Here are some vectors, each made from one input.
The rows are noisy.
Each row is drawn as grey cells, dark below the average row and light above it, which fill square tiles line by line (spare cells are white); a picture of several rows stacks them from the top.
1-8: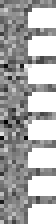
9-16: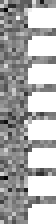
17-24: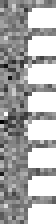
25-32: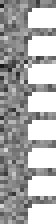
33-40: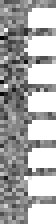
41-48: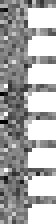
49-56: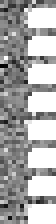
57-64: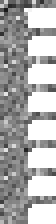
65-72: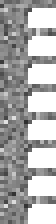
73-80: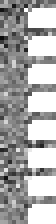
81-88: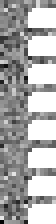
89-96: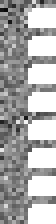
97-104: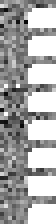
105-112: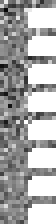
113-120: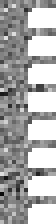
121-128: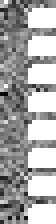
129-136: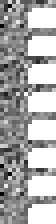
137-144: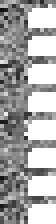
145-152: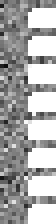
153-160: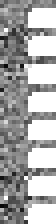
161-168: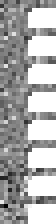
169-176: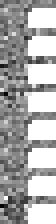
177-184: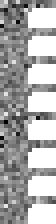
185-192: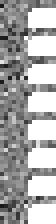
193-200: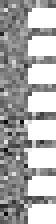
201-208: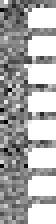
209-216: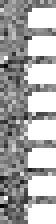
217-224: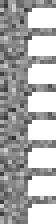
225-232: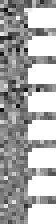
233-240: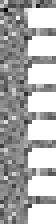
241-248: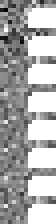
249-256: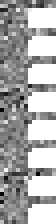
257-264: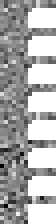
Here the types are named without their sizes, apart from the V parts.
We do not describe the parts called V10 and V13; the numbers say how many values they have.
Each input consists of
either a value of V10 and a value of V13, or a list of points on a line.
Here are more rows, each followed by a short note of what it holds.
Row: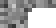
a list of one item
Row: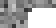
a list of one item
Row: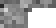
a list of two items
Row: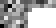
the empty list
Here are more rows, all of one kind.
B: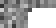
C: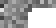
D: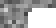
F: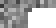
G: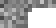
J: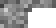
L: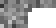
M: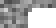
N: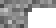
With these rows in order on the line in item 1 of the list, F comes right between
B and G.
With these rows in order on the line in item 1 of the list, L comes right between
B and J.
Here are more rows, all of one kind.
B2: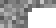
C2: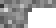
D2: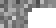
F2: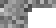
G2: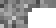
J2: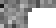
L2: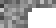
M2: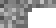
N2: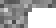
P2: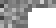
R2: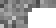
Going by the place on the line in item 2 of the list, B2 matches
D2, G2 and R2.
